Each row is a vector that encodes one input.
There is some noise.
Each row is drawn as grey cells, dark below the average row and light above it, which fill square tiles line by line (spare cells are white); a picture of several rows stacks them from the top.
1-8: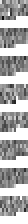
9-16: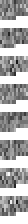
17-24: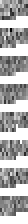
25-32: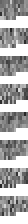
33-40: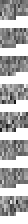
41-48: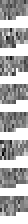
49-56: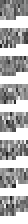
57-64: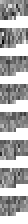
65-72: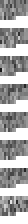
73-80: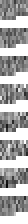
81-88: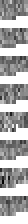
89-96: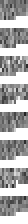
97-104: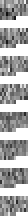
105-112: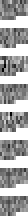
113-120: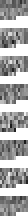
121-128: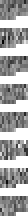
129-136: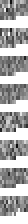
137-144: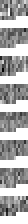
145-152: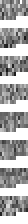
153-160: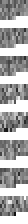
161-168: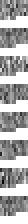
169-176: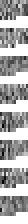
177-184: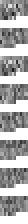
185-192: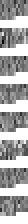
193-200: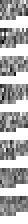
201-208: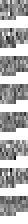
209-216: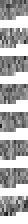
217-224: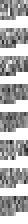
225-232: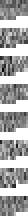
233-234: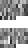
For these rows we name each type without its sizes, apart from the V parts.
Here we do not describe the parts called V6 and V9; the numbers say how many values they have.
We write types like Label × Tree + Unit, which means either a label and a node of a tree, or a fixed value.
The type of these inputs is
Bool × (Line × Line + Tree) + V6 × V9.
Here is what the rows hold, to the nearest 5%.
About 60% of them hold a true/false value, together with either a point on each of two lines, or a node of a tree. The rest hold a value of V6 and a value of V9.
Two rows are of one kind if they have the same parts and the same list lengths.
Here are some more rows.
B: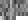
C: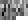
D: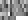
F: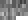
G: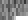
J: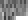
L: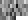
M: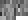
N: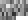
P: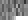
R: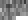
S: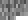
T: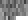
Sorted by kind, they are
B, C, M
D, L, N
F, G, J, P, R, S, T

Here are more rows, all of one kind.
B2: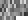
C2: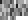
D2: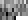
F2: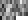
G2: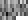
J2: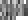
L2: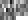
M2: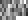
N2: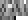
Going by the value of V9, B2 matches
F2, M2 and N2.
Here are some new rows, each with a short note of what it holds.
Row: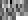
a value of V6 and a value of V9
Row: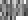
a value of V6 and a value of V9
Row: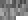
a node of a tree and a true/false value
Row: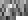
a value of V6 and a value of V9
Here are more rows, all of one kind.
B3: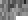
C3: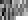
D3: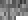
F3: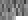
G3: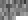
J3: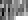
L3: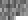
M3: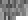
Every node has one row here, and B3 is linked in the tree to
G3.
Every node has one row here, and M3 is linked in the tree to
C3 and L3.
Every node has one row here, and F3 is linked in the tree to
J3.
